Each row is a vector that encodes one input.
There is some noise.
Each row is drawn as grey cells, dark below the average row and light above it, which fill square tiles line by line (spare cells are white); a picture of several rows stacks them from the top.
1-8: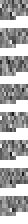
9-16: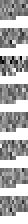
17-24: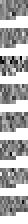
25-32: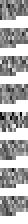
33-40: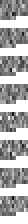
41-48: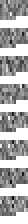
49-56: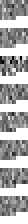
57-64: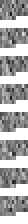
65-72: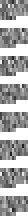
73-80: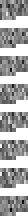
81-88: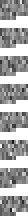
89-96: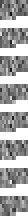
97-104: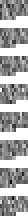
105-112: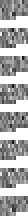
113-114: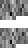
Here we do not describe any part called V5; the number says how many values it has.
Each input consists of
a list of up to two items, each either a point on a 4-point line, or a true/false value and a value of V5.
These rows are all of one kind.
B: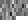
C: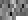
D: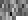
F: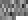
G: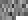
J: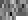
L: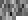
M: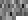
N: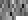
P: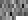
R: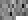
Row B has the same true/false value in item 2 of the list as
G and R.
